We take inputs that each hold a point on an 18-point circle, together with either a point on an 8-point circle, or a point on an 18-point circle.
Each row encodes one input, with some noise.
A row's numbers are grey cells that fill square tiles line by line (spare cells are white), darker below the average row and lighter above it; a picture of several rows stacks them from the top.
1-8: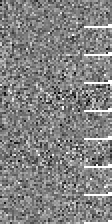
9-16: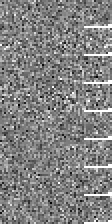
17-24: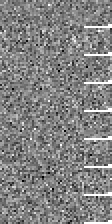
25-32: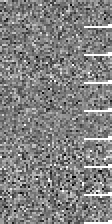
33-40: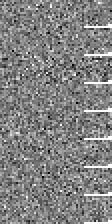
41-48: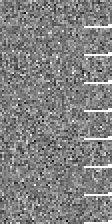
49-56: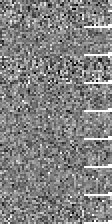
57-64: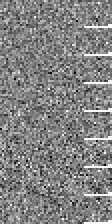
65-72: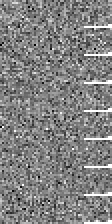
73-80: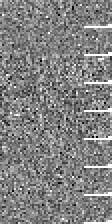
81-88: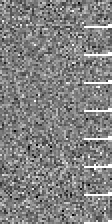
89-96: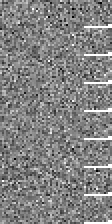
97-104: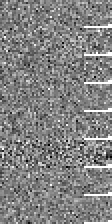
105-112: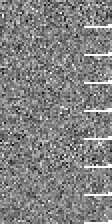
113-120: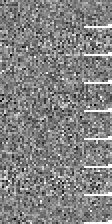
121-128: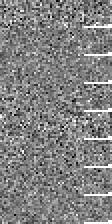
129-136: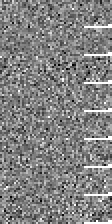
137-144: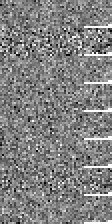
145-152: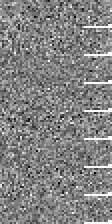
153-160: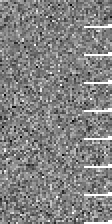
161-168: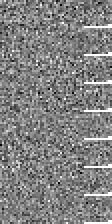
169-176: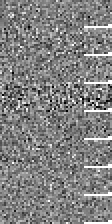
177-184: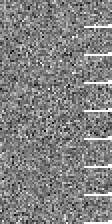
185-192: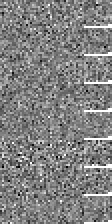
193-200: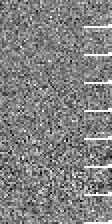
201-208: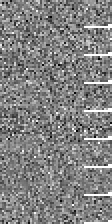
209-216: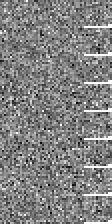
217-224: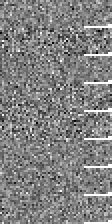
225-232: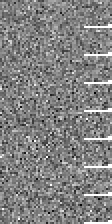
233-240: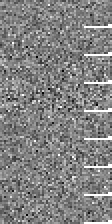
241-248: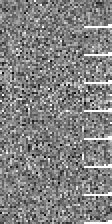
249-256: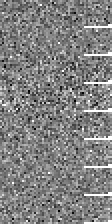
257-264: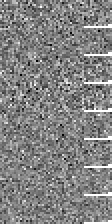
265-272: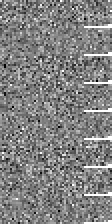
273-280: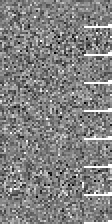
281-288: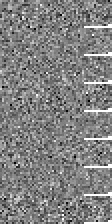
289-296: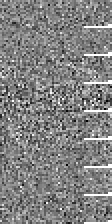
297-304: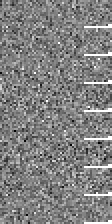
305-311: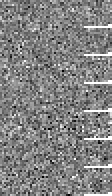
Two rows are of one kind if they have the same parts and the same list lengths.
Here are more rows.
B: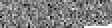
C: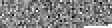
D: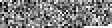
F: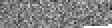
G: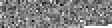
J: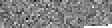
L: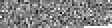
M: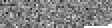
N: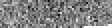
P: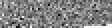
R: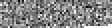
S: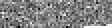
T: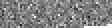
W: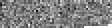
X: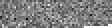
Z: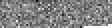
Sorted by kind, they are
B, C, D, G, N, P, S
F, J, L, M, R, T, W, X, Z

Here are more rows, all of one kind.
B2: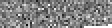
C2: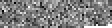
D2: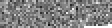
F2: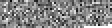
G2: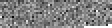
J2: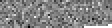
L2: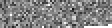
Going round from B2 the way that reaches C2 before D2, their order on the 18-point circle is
B2, F2, J2, C2, G2, L2, D2.
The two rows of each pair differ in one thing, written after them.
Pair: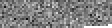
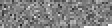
the place on the 18-point circle
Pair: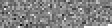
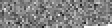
the place on the 8-point circle
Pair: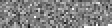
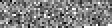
the place on the 8-point circle
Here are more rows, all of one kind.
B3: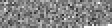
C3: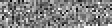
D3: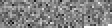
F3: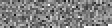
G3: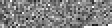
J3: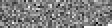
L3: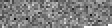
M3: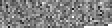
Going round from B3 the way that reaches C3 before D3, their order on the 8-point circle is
B3, C3, J3, F3, G3, L3, M3, D3.
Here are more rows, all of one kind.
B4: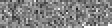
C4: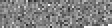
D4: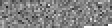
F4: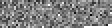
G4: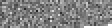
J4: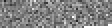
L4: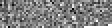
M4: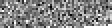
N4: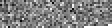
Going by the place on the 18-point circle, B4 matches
J4, L4 and N4.
